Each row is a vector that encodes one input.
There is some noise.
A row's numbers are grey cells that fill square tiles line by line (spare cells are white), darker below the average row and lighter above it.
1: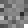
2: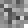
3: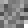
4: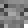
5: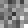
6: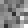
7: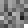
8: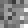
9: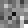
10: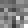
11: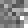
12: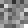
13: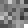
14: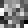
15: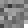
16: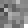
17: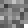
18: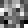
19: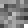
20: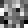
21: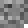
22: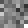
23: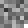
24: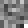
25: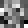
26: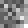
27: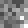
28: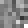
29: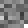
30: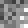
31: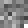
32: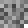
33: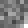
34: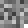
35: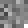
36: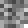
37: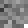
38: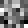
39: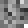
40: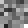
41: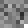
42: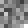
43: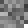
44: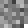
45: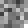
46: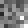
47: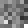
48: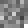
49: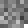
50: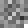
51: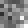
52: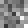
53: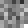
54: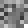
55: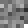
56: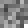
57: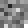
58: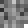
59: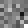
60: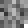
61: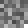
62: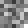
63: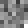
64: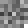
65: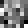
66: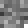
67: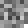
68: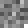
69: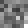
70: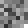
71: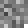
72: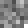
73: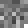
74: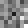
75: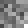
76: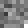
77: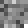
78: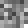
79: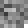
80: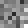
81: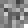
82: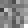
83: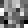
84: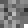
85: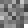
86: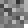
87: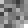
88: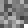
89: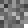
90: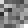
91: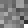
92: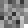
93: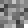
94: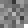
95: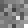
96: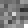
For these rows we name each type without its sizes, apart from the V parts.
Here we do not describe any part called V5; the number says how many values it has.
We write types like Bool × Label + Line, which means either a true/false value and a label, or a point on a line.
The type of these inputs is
List(Bool × V5).
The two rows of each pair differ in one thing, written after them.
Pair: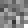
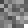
the value of V5 in item 2 of the list
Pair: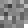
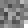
the value of V5 in item 1 of the list
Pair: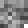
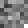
the true/false value in item 1 of the list
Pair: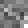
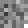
the true/false value in item 2 of the list
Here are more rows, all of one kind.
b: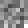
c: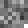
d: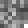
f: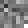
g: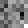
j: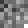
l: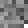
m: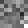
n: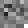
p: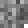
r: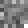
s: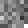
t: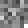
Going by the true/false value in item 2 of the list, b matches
n and r.
